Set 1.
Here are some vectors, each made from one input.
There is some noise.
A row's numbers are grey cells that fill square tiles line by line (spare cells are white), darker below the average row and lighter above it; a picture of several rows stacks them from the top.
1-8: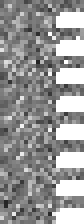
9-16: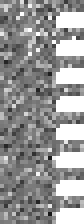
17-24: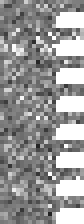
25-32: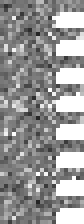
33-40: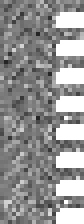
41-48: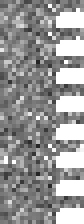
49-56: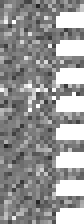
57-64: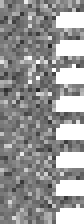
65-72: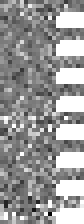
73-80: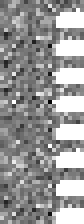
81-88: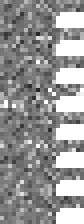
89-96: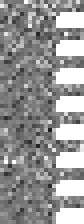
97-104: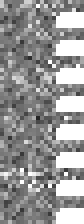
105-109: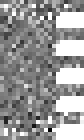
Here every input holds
a true/false value, together with either a point on a 5-point line, or a point on an 8-point line.
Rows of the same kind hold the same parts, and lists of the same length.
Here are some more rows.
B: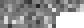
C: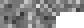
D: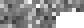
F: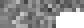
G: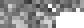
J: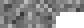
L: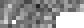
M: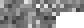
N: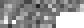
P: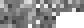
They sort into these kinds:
B, L, N
C, D, F, G, J, M, P

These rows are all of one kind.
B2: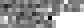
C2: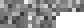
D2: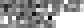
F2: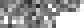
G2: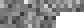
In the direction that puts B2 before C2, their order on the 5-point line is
B2, D2, F2, G2, C2.
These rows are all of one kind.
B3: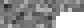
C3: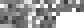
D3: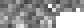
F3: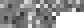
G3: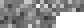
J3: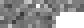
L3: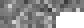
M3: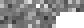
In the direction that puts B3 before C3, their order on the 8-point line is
B3, F3, C3, L3, M3, J3, G3, D3.
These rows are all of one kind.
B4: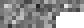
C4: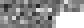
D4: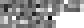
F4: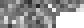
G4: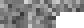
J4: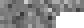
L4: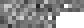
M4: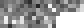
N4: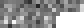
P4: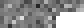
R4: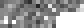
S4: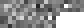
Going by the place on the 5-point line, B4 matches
D4 and N4.
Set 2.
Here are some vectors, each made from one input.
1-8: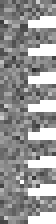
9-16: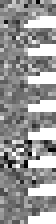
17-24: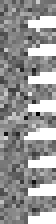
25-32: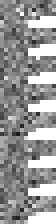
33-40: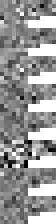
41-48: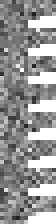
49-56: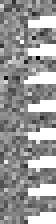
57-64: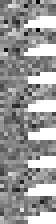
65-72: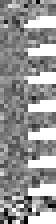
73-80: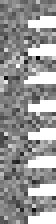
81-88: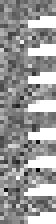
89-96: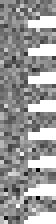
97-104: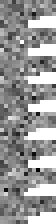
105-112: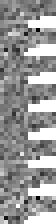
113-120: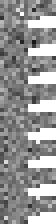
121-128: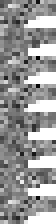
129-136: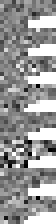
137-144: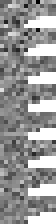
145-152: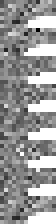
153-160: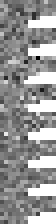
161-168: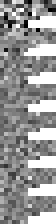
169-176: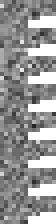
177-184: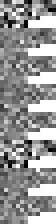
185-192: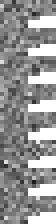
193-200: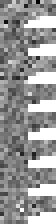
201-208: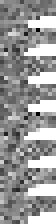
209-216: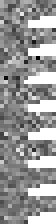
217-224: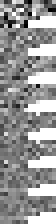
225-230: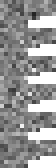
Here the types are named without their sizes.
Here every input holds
a list of points on a line.
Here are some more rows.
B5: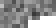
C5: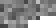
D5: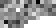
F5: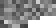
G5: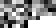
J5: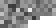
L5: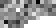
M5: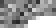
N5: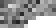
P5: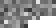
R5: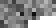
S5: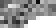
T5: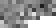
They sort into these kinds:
B5, J5, R5
C5, F5, P5, T5
D5, L5, M5, N5, S5
G5

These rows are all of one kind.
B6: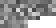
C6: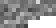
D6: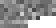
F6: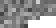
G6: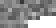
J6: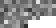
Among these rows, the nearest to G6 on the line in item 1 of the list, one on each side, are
C6 and D6.
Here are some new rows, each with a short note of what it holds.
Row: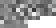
a list of three items
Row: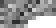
a list of one item
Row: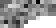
a list of one item
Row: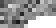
a list of one item
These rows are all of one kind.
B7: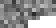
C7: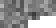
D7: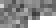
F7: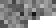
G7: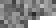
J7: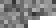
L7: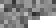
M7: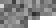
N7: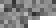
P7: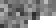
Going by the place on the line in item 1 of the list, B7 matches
J7, L7 and N7.
